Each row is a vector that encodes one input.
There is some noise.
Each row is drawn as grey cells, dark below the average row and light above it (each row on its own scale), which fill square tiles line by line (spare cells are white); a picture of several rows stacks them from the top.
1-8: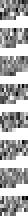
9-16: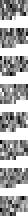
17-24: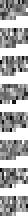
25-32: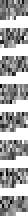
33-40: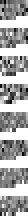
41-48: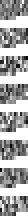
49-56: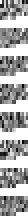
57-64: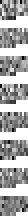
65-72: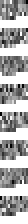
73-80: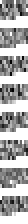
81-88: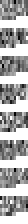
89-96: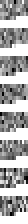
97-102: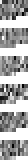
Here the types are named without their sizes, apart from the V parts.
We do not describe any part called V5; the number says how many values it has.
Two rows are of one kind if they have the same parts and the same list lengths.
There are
2 kinds of row.
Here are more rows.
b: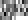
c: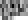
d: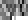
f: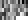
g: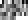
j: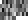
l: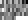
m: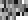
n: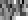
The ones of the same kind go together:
b, c, d, f, g, l, n
j, m

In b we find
a label and four true/false values.
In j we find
a label and a value of V5.
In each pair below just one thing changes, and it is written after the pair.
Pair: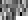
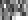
the label
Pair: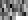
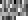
the label
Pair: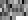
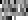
one of the four true/false values
